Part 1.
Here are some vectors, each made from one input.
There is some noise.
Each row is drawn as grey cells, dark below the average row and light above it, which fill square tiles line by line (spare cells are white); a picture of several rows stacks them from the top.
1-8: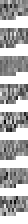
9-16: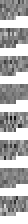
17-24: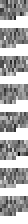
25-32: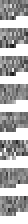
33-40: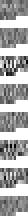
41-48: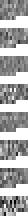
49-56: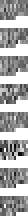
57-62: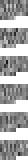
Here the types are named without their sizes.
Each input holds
a node of a tree.
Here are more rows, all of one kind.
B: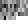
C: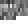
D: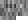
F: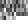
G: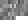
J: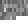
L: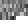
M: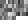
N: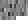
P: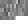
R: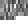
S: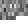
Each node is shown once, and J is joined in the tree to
C, D and N.
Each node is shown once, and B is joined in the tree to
P.
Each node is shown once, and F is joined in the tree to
N.
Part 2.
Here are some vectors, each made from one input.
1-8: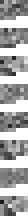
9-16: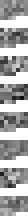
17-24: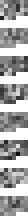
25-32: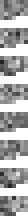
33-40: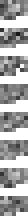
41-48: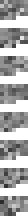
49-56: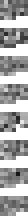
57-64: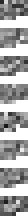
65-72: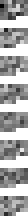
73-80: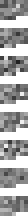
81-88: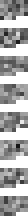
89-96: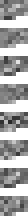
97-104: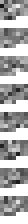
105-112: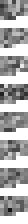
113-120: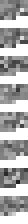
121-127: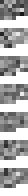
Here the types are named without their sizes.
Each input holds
a point on a line.
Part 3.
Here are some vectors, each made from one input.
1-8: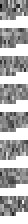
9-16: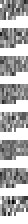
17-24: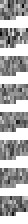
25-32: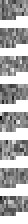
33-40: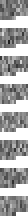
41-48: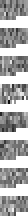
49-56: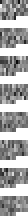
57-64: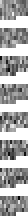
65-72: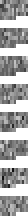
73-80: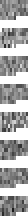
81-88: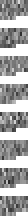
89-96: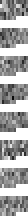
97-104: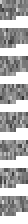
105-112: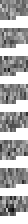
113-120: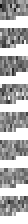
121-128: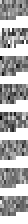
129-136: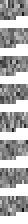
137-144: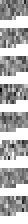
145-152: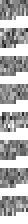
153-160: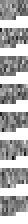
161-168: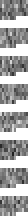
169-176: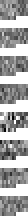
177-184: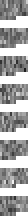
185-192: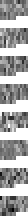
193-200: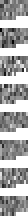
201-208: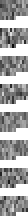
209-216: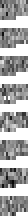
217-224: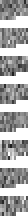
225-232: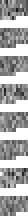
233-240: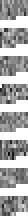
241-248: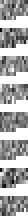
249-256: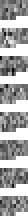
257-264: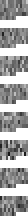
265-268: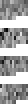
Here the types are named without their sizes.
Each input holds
five true/false values.
